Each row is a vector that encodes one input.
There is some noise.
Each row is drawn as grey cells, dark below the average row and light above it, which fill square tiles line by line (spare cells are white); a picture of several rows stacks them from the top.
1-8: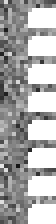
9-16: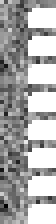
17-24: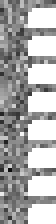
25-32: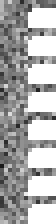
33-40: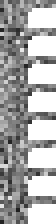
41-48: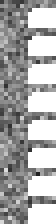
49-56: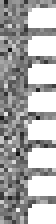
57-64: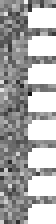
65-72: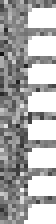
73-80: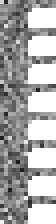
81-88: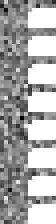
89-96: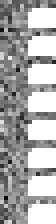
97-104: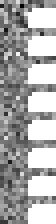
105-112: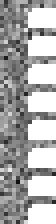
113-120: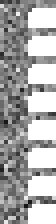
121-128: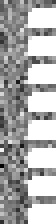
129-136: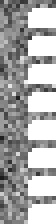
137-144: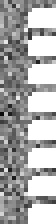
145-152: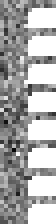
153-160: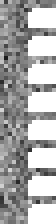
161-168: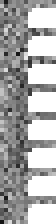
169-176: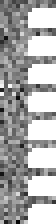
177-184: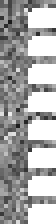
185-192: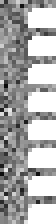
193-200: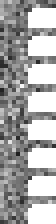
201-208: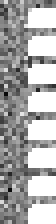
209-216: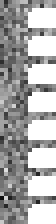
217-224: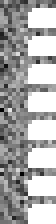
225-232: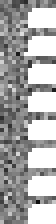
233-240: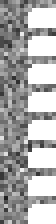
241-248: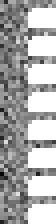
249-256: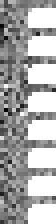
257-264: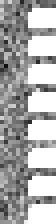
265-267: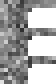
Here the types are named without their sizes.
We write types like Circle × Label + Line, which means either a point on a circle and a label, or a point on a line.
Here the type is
Circle × List(Line).
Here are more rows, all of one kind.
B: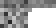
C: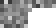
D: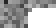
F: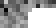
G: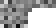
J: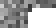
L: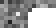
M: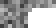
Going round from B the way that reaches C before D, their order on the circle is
B, L, F, C, G, J, D, M.
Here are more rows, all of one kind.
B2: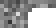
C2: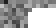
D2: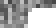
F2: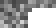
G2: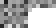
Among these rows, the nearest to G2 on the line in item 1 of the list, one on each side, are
B2 and C2.
